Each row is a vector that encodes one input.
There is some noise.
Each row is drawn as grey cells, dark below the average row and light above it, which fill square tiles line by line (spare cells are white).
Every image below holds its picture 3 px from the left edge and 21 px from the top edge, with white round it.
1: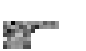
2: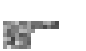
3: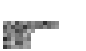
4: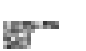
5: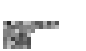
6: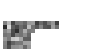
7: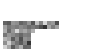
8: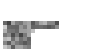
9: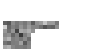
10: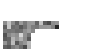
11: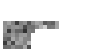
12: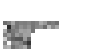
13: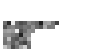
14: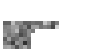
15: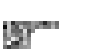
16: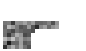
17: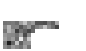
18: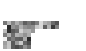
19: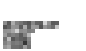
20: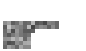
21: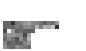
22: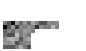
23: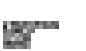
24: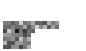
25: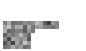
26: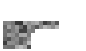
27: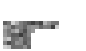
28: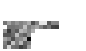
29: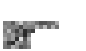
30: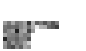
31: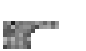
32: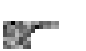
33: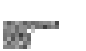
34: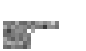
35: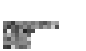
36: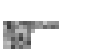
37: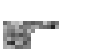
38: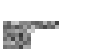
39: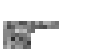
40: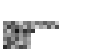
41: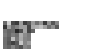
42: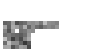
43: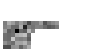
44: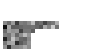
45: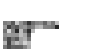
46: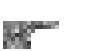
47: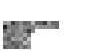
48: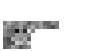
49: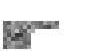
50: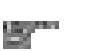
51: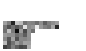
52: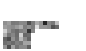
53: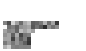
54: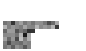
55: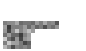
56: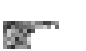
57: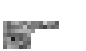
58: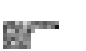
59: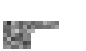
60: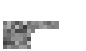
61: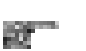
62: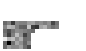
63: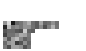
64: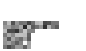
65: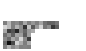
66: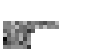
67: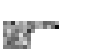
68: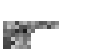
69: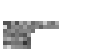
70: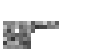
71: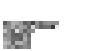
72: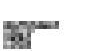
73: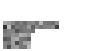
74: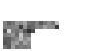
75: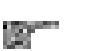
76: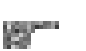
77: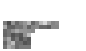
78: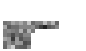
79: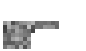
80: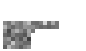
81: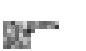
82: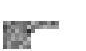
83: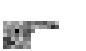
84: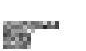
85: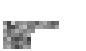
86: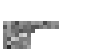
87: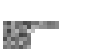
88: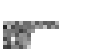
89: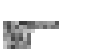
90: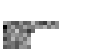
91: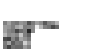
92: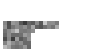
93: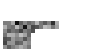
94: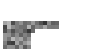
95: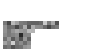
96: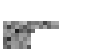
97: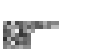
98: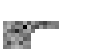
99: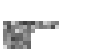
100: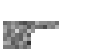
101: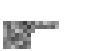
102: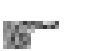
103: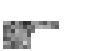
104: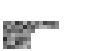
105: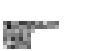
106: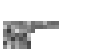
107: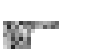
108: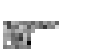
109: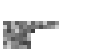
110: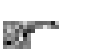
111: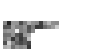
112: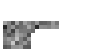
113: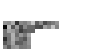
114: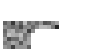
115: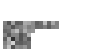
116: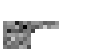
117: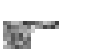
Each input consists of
a node of a 9-node tree, together with either a point on a 9-point line, or a node of a 9-node tree.
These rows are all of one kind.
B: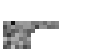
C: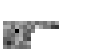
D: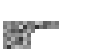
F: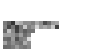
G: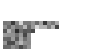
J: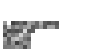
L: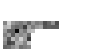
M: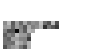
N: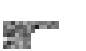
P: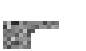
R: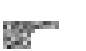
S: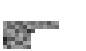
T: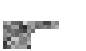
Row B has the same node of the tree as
G and M.
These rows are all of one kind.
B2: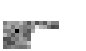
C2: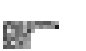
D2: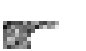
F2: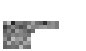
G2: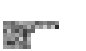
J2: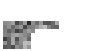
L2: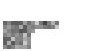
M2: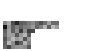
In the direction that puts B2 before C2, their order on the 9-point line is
D2, F2, M2, J2, L2, B2, C2, G2.
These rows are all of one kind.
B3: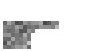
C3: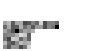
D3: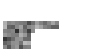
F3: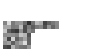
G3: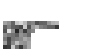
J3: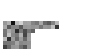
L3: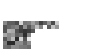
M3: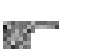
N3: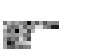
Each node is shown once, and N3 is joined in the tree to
L3.
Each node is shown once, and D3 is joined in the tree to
B3.
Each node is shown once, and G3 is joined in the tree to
C3 and M3.
